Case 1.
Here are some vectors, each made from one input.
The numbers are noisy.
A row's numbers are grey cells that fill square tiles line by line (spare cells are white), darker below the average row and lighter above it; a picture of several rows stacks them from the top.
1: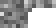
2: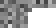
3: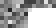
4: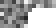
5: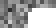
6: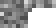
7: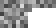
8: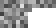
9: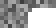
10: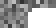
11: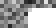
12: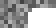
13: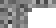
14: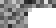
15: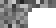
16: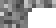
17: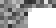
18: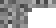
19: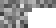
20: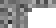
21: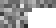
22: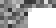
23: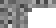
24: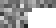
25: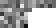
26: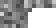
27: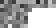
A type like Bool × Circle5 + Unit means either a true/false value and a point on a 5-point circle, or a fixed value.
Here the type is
Line5.
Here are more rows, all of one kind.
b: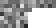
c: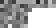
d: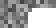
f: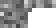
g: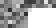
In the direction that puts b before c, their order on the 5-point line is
b, c, f, d, g.
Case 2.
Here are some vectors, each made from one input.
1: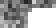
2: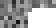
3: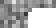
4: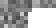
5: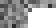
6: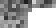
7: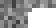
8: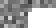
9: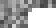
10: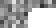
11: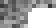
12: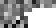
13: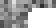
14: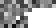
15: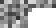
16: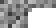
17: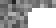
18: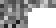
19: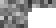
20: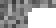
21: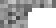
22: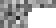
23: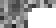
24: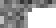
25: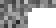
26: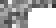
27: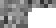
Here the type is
Line5.
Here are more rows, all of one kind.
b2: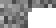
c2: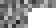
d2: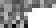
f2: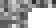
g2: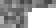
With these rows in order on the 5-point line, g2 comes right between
b2 and c2.
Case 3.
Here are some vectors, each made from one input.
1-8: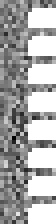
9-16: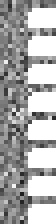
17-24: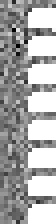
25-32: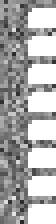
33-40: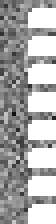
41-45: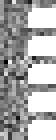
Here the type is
Line9.
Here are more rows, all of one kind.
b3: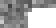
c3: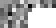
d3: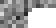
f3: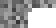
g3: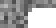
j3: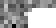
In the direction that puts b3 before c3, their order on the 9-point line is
j3, f3, b3, g3, c3, d3.
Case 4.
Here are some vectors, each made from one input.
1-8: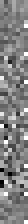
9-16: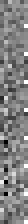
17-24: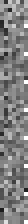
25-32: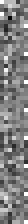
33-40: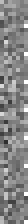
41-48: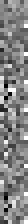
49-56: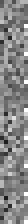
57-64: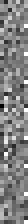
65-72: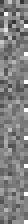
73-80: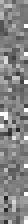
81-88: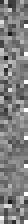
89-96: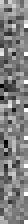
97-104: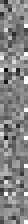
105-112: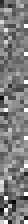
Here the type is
Circle10.
